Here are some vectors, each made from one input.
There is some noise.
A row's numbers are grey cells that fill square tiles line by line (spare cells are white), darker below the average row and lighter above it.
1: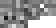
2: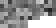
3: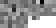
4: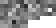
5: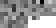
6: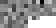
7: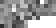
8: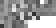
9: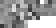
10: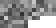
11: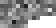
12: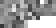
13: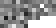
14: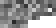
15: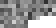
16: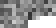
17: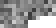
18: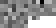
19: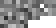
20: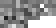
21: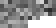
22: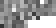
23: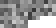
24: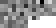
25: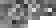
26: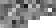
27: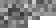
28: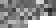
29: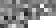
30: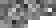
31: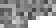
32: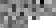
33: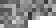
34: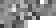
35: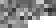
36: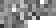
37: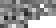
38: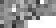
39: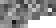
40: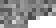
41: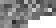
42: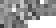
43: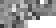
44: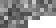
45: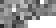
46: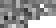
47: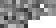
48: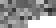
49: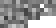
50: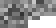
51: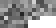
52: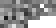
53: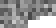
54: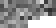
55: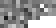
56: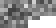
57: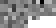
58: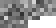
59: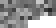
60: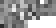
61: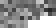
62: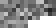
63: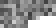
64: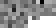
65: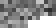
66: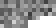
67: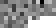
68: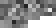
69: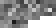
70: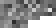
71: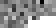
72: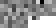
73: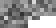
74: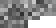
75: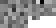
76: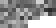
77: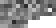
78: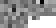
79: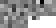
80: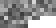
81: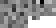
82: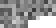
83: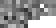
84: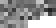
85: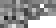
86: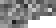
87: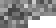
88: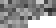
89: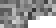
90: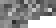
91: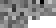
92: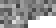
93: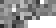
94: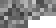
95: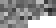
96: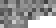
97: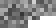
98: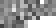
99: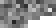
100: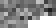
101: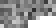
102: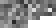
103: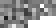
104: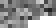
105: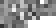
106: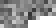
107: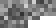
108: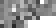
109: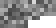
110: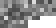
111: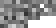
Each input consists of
two labels (each one of 7) and a point on a 7-point line.
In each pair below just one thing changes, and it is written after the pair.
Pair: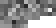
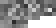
the place on the 7-point line
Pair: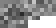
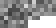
one of the two labels
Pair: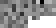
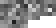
one of the two labels
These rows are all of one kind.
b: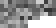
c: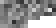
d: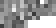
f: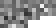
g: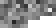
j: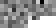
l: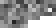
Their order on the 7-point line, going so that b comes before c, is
g, b, l, f, d, j, c.
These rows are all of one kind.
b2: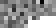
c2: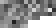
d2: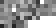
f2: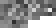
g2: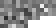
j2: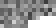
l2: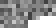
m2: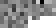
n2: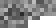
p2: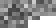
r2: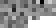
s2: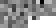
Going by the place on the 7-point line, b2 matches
j2, l2 and p2.
